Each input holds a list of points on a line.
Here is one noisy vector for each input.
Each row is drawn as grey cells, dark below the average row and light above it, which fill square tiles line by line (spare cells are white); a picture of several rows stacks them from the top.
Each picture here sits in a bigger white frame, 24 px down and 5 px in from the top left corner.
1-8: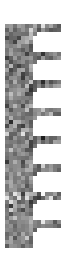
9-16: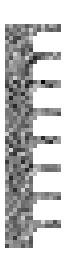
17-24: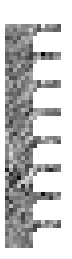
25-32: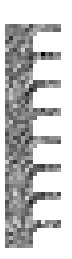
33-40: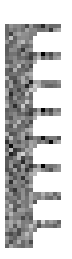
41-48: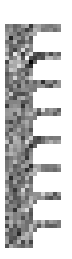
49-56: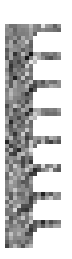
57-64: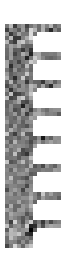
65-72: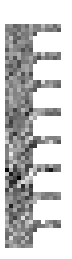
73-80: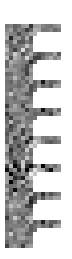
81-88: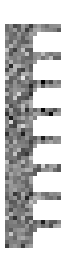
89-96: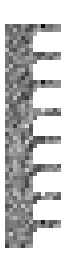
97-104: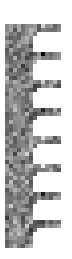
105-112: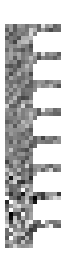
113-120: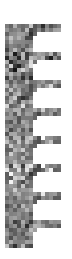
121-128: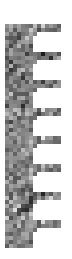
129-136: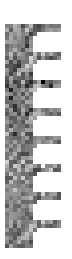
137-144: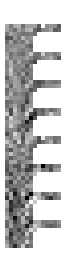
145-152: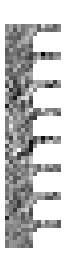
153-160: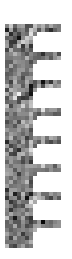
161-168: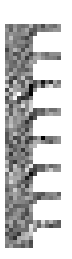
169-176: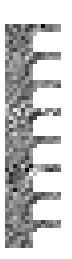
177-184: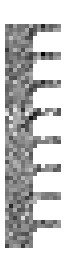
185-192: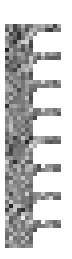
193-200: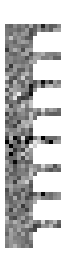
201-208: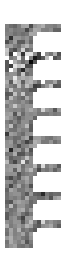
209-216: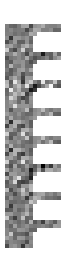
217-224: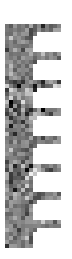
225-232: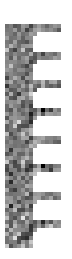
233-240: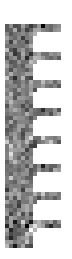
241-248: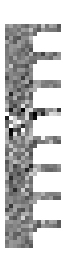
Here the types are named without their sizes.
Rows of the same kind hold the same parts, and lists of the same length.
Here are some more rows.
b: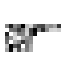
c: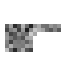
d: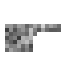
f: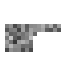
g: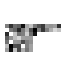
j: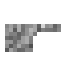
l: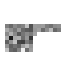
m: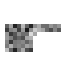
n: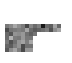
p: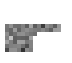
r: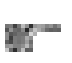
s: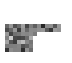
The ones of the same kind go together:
b, g
c, l, m, r
d, f, j, n, p, s

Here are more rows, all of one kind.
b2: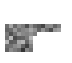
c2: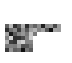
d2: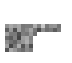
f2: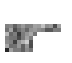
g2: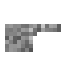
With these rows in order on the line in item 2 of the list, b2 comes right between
c2 and g2.
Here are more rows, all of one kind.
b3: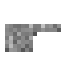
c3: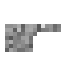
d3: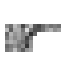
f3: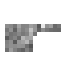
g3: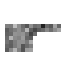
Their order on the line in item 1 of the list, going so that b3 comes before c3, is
g3, d3, b3, f3, c3.
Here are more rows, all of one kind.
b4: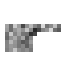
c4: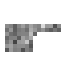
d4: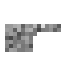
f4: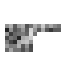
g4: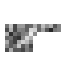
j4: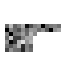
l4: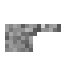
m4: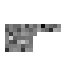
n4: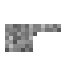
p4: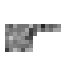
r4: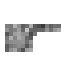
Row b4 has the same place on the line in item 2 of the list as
f4 and j4.
